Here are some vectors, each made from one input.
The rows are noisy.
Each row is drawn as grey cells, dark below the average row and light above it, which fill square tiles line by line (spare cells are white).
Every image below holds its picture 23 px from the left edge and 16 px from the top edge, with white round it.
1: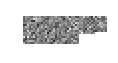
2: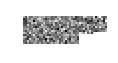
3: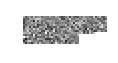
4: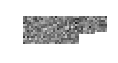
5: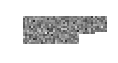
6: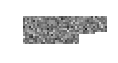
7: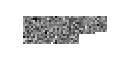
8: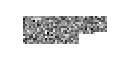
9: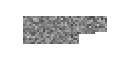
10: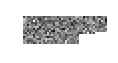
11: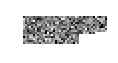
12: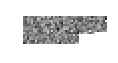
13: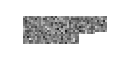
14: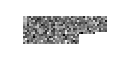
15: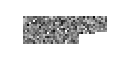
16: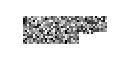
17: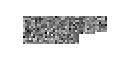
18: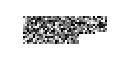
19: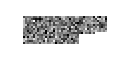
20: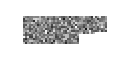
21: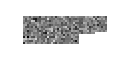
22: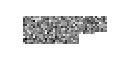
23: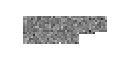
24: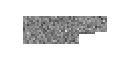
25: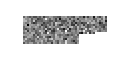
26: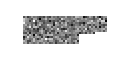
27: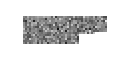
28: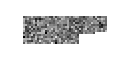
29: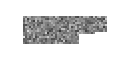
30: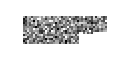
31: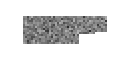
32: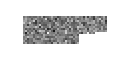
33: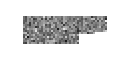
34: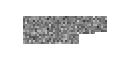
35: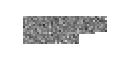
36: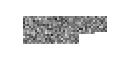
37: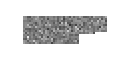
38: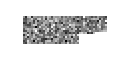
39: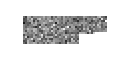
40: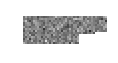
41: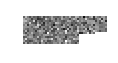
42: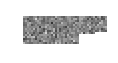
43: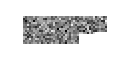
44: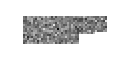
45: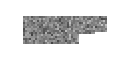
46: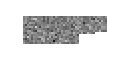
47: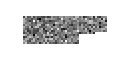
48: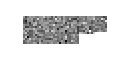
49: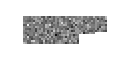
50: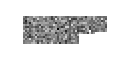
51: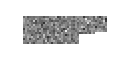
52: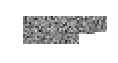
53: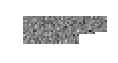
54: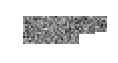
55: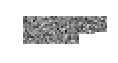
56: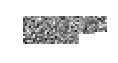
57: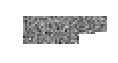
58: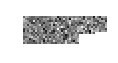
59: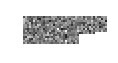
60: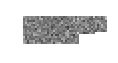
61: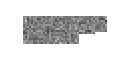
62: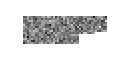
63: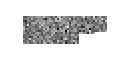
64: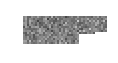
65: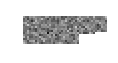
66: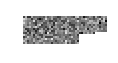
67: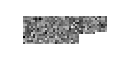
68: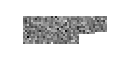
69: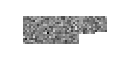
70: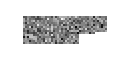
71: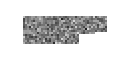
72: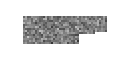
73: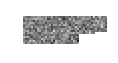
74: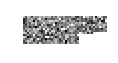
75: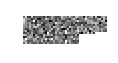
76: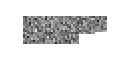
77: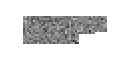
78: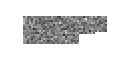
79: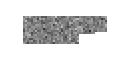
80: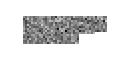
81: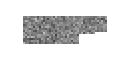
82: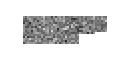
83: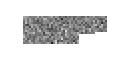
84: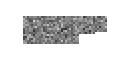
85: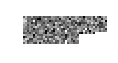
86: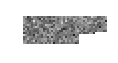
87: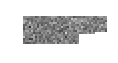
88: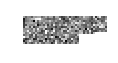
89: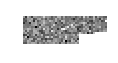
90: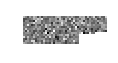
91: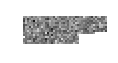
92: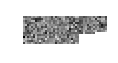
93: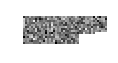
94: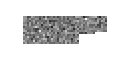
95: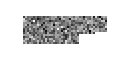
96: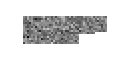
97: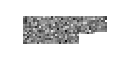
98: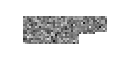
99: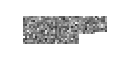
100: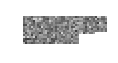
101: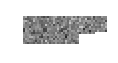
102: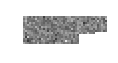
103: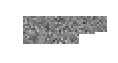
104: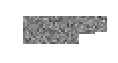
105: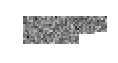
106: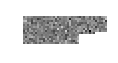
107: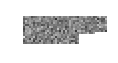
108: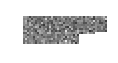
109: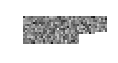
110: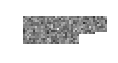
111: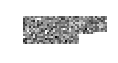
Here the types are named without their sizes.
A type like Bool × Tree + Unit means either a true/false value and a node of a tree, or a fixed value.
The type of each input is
Bool × Circle × Line.
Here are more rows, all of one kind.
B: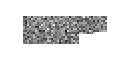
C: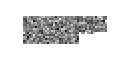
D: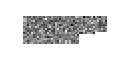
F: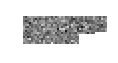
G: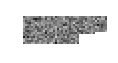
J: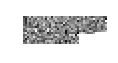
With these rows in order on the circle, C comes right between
B and D.
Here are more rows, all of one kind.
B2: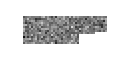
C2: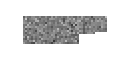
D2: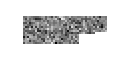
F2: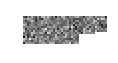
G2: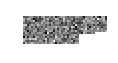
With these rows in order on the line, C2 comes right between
B2 and F2.
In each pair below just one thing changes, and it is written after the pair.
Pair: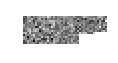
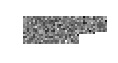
the true/false value
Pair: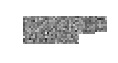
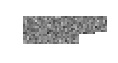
the place on the line
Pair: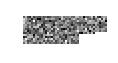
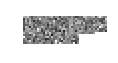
the place on the circle
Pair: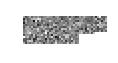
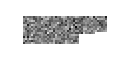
the true/false value
